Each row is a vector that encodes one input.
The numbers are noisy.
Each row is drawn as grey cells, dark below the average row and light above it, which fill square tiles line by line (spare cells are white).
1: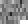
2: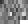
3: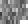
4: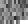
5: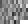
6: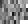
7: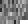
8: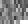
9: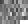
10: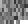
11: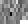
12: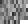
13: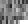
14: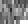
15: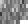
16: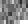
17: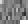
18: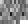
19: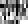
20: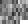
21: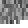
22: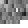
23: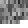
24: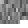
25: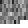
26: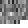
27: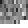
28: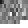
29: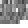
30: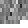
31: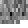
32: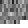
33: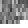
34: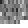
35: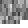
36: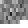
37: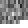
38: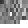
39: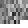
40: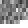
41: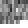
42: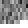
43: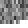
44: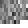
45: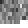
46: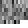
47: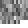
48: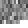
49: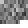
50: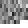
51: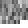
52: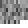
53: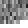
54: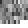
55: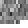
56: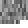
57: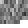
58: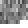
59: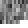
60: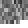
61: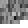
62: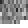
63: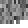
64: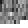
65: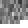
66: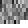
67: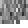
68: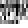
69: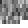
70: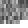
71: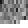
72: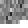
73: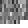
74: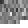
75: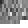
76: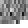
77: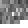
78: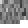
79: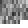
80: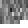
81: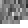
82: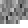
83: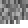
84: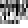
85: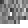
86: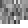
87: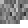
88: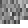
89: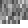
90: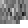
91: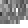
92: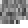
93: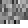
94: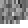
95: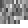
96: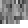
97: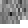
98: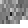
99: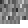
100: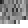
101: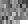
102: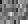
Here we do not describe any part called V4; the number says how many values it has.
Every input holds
a list of up to two items, each a true/false value and a value of V4.
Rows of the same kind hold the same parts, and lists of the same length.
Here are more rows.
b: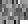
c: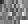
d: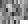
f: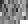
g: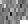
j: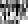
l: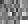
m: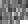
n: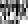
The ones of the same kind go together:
b, c, d, f, l
g, m
j, n

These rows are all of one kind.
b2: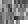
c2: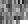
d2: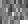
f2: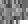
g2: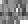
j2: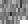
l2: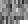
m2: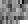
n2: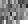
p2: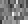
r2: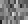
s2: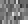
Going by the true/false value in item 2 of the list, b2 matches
d2, g2 and j2.
